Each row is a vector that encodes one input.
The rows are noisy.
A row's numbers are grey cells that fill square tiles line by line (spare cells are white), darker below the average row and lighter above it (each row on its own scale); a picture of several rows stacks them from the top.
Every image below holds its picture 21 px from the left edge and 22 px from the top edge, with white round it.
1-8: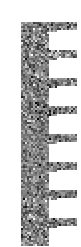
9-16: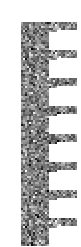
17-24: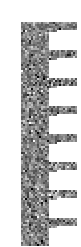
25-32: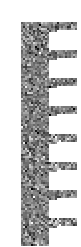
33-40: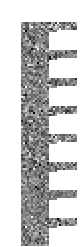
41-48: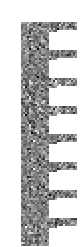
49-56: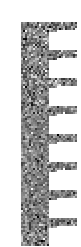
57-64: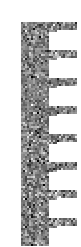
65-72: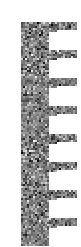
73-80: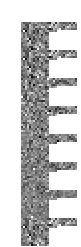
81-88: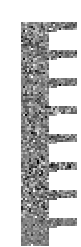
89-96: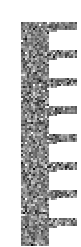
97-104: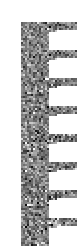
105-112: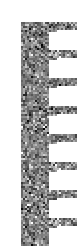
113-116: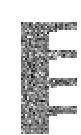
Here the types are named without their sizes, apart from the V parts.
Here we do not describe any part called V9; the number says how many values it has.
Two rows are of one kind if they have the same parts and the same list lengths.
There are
3 kinds of row.
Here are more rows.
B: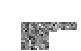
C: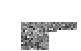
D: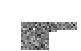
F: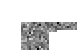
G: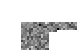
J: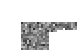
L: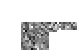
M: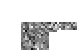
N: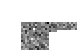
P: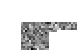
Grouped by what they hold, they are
B, L, M, P
C, J
D, F, G, N

